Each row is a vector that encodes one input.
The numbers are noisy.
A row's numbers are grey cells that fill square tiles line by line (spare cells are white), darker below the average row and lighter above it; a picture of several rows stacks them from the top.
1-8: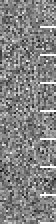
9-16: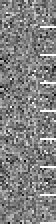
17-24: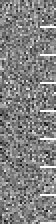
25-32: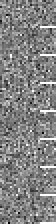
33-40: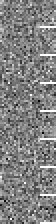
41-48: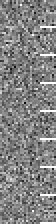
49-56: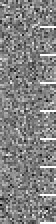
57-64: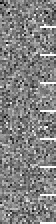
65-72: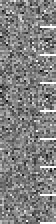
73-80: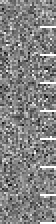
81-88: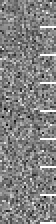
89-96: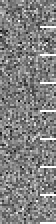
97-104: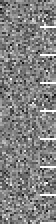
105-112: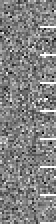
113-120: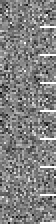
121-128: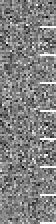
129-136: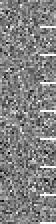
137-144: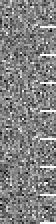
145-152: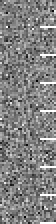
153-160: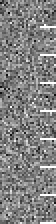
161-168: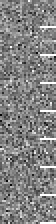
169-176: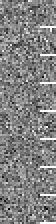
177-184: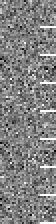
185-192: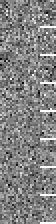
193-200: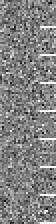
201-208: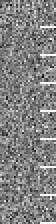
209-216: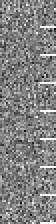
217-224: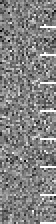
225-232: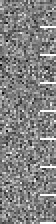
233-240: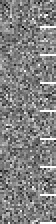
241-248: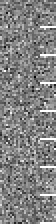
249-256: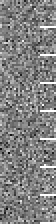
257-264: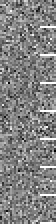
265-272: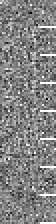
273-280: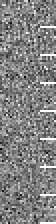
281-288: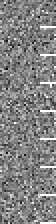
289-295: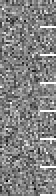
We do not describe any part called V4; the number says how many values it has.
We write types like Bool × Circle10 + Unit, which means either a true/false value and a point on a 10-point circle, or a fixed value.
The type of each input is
Circle8 × Label7 × V4 + Label10 × Label10 × Label10 × Label10 + Line9.
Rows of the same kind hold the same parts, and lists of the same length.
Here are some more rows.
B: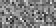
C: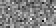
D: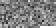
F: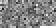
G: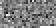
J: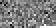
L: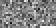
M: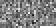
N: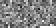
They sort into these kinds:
B, L, M, N
C, D, F, G
J

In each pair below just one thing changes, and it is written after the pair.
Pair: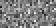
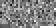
the label
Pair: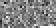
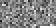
the place on the 8-point circle
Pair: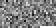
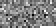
the label
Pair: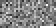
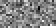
the value of V4
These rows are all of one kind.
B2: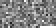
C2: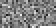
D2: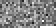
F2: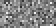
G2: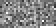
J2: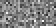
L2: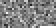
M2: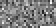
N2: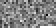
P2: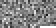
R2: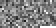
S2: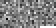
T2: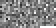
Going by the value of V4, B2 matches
C2, L2, N2 and P2.
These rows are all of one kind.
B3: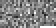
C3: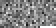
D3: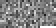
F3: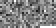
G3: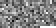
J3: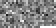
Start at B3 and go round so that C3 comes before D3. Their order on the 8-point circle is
B3, F3, J3, G3, C3, D3.
